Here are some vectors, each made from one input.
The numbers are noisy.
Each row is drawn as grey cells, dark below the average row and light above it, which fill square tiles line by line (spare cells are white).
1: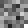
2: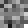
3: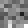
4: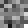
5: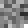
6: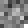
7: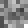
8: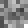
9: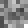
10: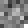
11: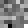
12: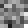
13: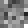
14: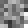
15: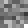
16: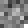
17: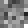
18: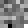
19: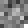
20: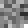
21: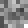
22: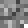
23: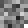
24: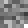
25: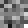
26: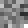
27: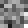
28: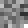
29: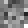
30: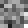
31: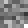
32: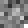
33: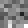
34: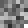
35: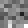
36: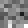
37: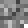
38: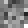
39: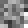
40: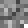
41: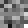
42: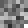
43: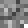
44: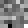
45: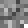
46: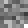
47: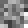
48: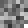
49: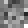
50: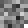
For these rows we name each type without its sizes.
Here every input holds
either a point on a line, or a node of a tree.
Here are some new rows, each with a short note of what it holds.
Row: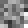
a point on a line
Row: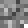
a node of a tree
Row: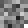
a point on a line
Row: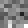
a node of a tree
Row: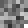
a point on a line
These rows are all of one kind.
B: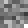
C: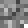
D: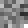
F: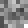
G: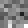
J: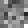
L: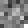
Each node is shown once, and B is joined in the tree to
C, G and J.
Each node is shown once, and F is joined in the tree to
C.
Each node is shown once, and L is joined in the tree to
J.
